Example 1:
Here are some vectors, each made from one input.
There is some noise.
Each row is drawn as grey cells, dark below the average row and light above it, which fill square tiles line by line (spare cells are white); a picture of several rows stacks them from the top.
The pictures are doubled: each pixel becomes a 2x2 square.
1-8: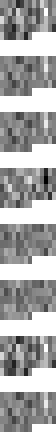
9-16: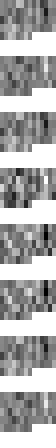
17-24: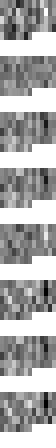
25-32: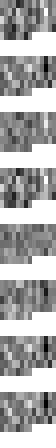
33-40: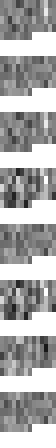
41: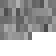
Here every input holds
a point on a 5-point line.
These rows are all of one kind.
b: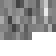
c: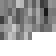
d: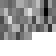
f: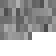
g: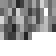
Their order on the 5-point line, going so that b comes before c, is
g, b, f, c, d.
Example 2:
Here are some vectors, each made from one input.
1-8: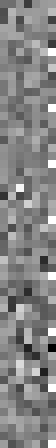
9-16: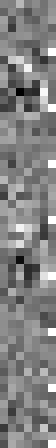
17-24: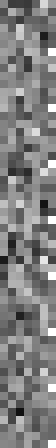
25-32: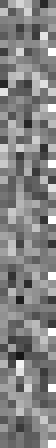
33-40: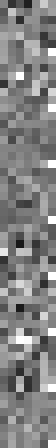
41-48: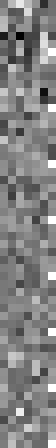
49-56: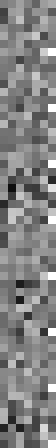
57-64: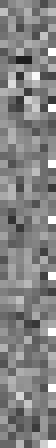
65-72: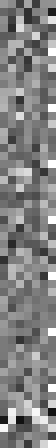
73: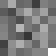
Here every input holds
a node of an 11-node tree.
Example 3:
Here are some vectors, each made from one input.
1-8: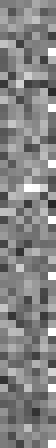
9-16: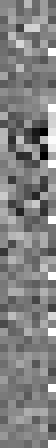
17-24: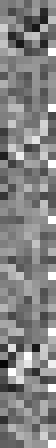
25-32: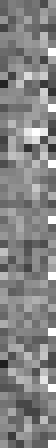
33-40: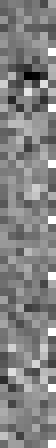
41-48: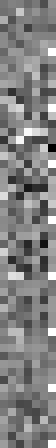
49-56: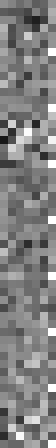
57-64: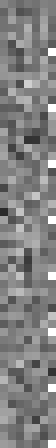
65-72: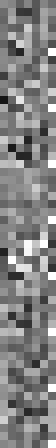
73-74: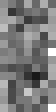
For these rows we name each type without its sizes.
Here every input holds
either a point on a circle, or a fixed value.
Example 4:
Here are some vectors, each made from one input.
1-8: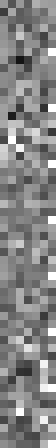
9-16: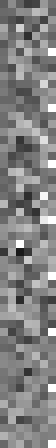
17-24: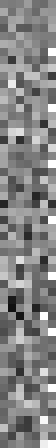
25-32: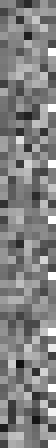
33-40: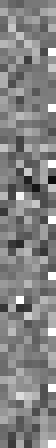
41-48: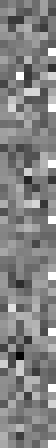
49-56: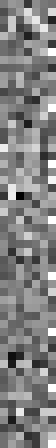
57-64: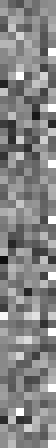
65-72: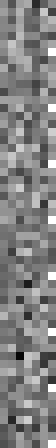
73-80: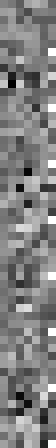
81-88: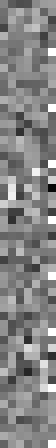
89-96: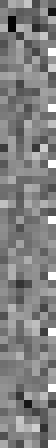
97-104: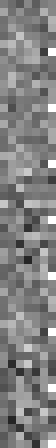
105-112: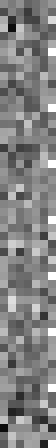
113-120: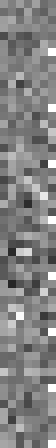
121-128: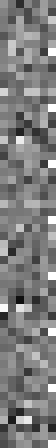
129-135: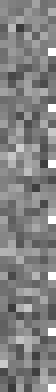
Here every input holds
a node of a 14-node tree.
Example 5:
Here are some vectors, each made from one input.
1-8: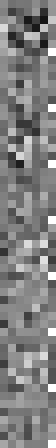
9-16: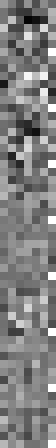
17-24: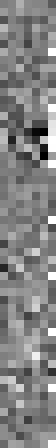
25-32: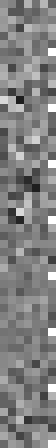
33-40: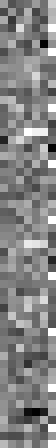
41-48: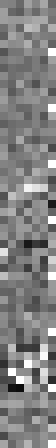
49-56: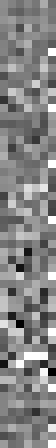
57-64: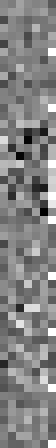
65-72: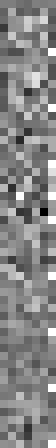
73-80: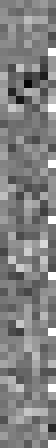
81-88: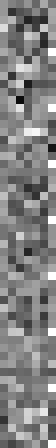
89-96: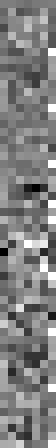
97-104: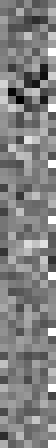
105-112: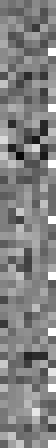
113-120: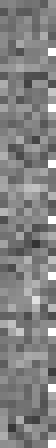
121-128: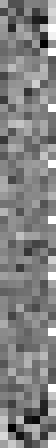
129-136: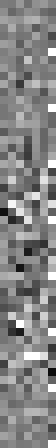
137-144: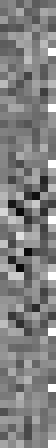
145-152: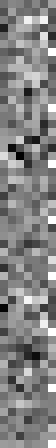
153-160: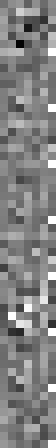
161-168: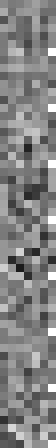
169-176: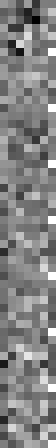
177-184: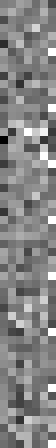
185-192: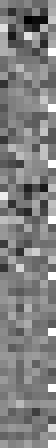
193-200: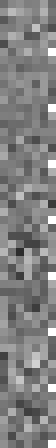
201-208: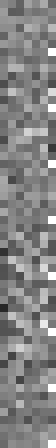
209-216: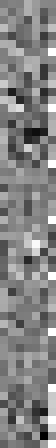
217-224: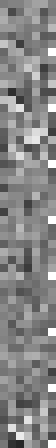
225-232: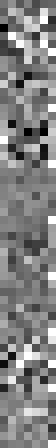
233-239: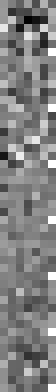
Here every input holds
either a point on an 11-point circle, or a fixed value.
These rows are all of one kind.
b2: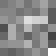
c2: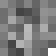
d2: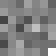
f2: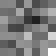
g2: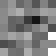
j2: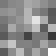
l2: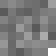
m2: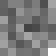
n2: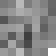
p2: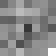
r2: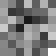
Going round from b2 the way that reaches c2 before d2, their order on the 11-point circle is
b2, c2, l2, m2, f2, g2, p2, n2, d2, j2, r2.
